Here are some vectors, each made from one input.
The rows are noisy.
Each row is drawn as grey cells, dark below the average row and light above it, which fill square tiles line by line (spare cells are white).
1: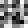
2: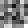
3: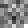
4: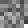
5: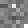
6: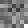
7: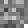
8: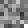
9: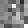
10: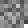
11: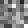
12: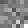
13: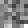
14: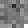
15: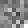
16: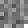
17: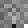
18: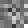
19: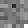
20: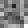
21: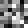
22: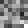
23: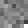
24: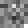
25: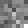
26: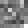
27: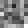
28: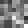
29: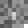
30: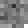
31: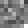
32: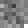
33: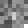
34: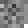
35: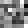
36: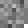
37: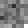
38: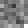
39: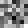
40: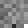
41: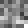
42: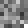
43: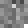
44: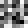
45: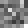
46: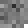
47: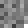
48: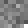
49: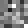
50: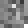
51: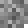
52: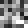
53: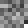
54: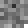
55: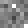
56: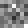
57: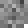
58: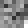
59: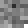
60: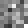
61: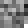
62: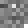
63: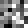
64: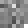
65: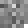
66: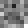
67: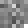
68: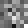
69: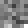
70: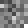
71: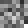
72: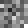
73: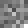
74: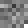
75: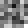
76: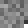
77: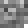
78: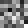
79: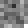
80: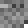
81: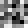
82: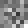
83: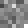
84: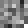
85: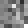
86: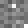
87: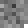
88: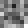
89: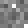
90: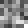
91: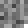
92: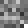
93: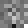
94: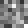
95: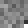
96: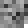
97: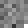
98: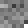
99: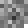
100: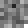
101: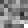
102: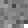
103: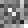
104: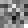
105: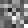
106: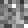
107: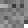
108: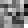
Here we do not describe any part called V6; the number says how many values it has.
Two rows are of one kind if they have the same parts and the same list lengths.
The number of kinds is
3.
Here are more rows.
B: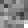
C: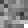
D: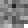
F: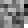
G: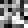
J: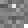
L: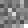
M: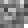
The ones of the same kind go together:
B, C, F, G, L, M
D
J

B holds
a point on a 9-point circle.
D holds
a node of a 9-node tree.
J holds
a value of V6.
